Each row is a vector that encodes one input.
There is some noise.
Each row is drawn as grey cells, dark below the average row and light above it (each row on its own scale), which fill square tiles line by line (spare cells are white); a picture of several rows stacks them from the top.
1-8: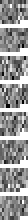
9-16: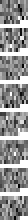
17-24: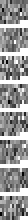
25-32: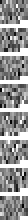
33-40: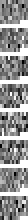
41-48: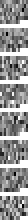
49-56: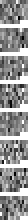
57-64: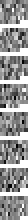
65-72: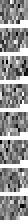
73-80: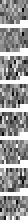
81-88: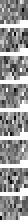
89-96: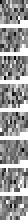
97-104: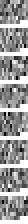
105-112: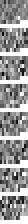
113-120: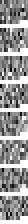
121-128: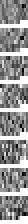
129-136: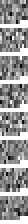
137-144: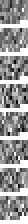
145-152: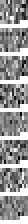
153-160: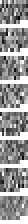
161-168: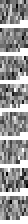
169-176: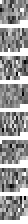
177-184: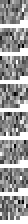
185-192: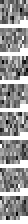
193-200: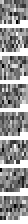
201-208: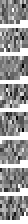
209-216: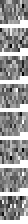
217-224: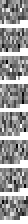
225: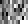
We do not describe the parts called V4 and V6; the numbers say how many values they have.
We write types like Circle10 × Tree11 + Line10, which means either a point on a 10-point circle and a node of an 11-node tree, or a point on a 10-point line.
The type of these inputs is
Bool × Bool × Bool × Line5 × Line7 × Tree8 × V4 × V6.
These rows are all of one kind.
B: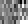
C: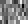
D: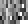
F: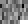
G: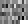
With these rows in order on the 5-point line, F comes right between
B and C.
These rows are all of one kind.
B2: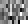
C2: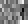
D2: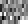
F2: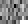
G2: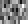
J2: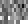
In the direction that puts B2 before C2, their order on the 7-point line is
D2, F2, B2, G2, C2, J2.
